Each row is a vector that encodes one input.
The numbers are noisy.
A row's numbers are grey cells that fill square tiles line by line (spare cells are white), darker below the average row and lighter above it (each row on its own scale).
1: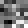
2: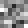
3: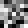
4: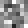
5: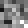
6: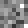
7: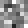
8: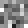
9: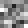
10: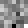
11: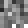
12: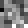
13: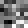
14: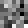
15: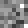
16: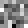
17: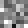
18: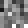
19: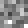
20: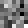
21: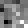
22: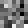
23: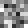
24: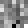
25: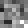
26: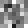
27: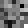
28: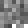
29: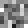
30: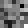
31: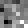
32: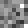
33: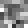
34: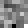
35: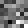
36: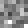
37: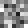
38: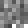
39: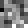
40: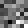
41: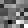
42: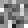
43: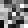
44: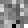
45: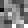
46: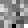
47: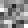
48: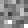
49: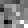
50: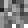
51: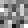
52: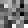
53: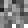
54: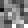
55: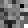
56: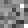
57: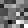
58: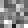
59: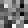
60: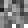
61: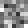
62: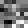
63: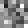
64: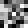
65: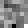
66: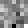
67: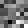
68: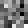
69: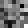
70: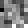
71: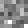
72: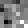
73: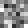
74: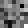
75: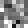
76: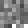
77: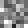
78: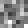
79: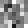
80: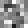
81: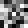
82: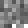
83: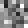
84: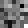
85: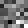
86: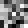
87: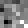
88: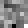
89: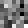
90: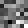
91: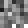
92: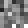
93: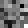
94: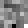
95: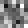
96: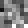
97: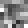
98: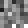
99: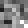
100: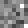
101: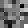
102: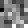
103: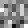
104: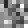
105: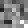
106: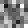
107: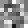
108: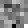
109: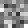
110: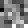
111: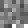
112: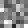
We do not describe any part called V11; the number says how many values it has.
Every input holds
either a point on a 9-point line, or a true/false value and a value of V11.
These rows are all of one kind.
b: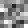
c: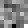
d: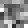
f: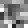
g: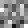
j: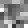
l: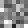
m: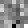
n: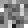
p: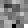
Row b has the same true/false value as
c, g and l.
